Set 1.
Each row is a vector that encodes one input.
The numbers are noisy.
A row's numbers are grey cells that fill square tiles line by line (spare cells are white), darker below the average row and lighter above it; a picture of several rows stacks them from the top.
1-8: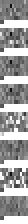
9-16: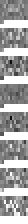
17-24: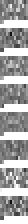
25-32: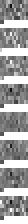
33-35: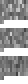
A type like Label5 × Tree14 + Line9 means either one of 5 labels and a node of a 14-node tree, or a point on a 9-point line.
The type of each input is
Bool × Bool × Bool.
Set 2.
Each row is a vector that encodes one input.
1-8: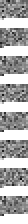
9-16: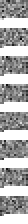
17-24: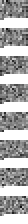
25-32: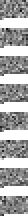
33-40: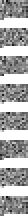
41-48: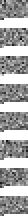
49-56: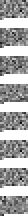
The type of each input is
Line6.
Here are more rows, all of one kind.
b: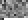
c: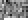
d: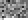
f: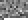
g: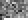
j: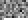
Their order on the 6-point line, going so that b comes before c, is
j, g, b, f, c, d.
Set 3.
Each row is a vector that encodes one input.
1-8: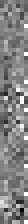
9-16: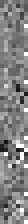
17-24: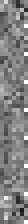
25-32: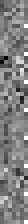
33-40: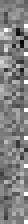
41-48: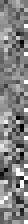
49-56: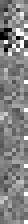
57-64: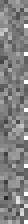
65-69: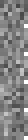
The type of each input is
Bool × Bool × Bool.
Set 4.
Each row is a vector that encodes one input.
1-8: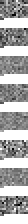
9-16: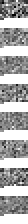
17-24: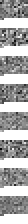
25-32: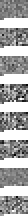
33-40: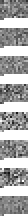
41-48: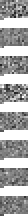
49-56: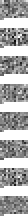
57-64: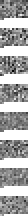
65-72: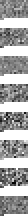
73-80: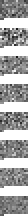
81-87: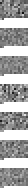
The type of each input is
Bool × Bool × Bool.
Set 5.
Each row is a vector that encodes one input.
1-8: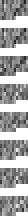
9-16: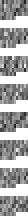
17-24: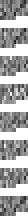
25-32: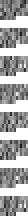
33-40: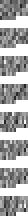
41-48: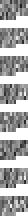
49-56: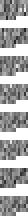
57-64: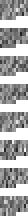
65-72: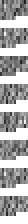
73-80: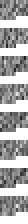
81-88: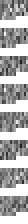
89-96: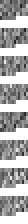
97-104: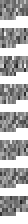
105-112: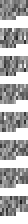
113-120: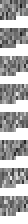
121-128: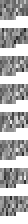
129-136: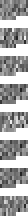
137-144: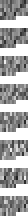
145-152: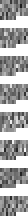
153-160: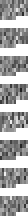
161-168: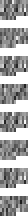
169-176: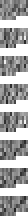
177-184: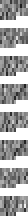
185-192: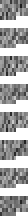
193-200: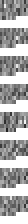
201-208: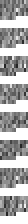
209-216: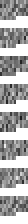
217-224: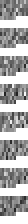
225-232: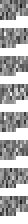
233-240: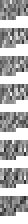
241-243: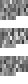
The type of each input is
Line16.
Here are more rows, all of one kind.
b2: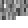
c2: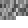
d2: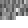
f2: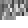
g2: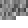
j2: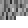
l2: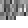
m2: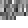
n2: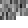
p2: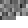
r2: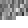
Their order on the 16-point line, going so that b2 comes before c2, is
m2, l2, j2, n2, p2, b2, g2, c2, d2, r2, f2.
